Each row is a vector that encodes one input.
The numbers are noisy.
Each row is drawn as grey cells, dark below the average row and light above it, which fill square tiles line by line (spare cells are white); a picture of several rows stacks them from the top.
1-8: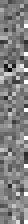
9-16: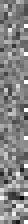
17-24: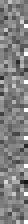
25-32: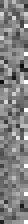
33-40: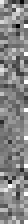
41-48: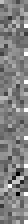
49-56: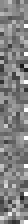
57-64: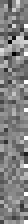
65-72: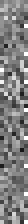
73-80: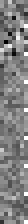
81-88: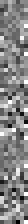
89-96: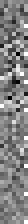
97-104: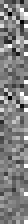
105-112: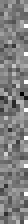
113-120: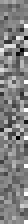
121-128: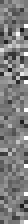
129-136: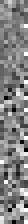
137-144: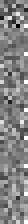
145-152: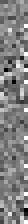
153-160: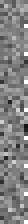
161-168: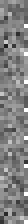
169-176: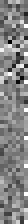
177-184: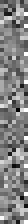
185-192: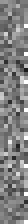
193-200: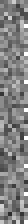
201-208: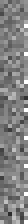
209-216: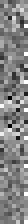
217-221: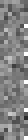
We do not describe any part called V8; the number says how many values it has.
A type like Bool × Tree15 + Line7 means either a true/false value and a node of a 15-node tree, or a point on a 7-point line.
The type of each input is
(Bool × Bool × Bool × Bool + V8) × Tree9 + Label11.
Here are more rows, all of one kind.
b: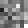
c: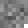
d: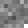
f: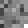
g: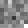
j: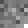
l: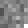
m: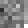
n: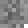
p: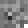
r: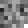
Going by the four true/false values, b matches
j, l, m and r.
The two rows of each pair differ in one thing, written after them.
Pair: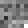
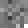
the node of the tree
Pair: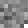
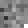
one of the four true/false values
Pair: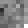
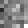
the node of the tree
